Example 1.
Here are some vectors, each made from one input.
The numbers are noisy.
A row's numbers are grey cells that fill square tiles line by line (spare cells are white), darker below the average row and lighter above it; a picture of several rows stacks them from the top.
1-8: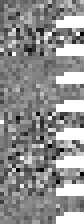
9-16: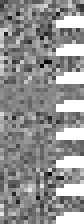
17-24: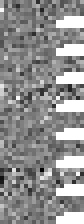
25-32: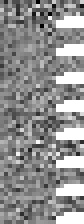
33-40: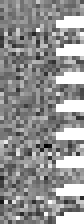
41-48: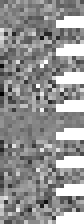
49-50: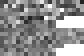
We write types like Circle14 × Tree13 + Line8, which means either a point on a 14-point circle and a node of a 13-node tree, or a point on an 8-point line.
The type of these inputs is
(Bool × Bool × Bool + Unit) × Tree7 + Unit.
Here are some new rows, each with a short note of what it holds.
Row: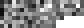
a fixed value
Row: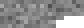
a node of a 7-node tree
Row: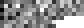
a node of a 7-node tree
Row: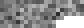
a node of a 7-node tree
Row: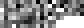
a node of a 7-node tree
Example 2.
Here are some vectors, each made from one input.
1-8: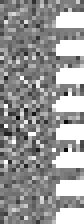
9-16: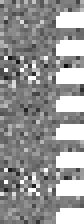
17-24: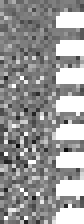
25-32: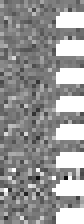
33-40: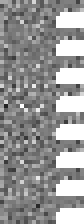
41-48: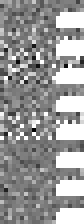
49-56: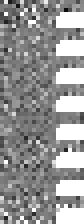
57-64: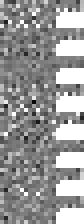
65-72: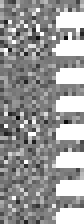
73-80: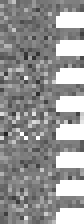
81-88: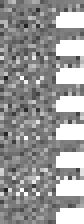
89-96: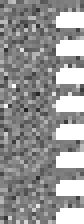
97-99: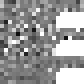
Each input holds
a list of up to two points on a 7-point line.
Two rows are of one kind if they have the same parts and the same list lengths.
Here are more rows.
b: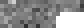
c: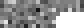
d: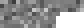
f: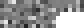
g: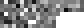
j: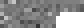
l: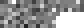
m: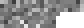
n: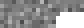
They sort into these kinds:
b, j, l, n
c, d, f, m
g

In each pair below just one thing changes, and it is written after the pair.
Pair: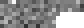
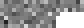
the place on the 7-point line in item 2 of the list
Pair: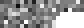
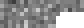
the place on the 7-point line in item 2 of the list
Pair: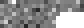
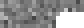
the place on the 7-point line in item 2 of the list
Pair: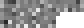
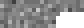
the place on the 7-point line in item 2 of the list
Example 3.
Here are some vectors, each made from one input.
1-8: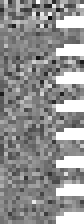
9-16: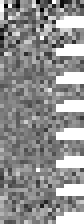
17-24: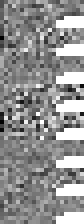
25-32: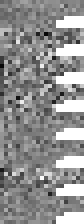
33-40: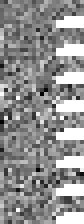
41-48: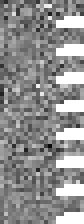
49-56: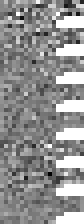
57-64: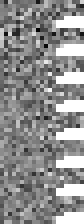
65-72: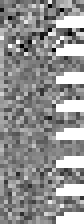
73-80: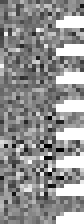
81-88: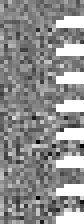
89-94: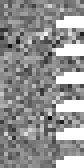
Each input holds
a point on an 8-point line, together with either a fixed value, or three true/false values.
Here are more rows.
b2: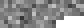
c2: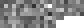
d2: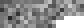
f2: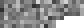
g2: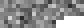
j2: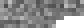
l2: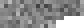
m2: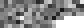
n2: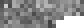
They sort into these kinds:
b2, c2, d2, g2, n2
f2, j2, l2, m2

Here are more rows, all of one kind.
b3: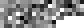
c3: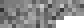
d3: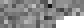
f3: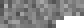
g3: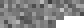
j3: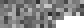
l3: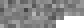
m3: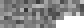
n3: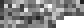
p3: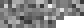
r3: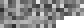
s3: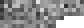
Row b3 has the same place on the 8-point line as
c3 and s3.
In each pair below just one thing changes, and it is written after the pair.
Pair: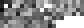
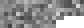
one of the three true/false values
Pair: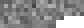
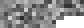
one of the three true/false values
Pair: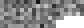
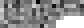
one of the three true/false values
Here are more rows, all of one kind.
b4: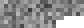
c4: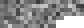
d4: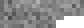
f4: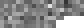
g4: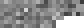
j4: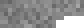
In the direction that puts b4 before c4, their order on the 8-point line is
b4, c4, f4, j4, d4, g4.
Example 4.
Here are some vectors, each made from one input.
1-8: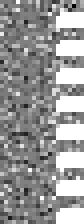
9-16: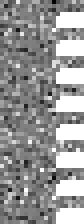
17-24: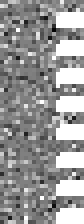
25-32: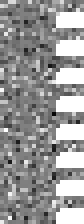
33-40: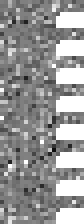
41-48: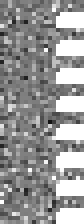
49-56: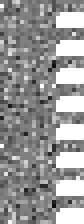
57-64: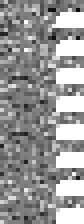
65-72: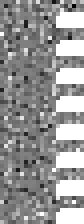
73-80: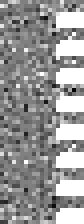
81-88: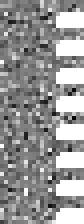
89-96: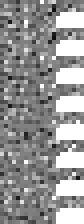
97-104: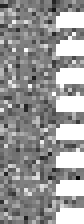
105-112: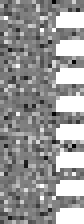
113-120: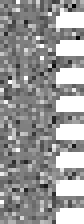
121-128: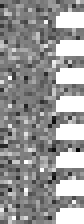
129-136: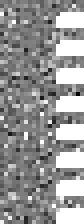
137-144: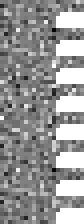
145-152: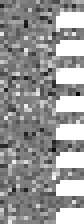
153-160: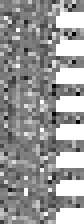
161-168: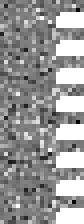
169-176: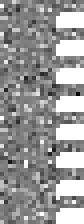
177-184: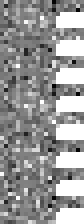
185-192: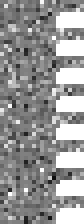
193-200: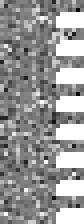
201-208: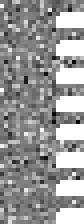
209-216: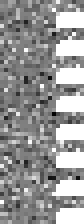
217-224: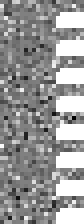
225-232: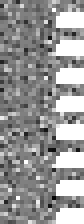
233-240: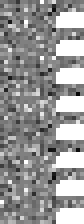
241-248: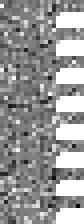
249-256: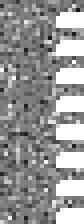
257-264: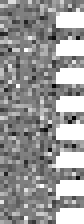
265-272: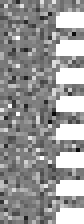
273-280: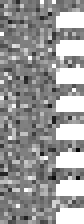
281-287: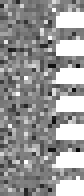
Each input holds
a point on an 8-point line and three true/false values.
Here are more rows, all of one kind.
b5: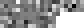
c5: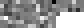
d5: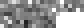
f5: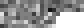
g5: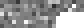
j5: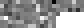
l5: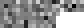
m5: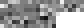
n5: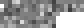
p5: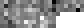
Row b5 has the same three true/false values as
d5, l5 and m5.
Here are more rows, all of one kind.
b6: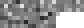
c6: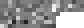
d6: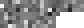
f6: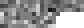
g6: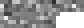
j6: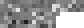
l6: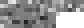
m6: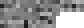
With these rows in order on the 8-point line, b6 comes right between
d6 and l6.
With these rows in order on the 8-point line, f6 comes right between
j6 and m6.
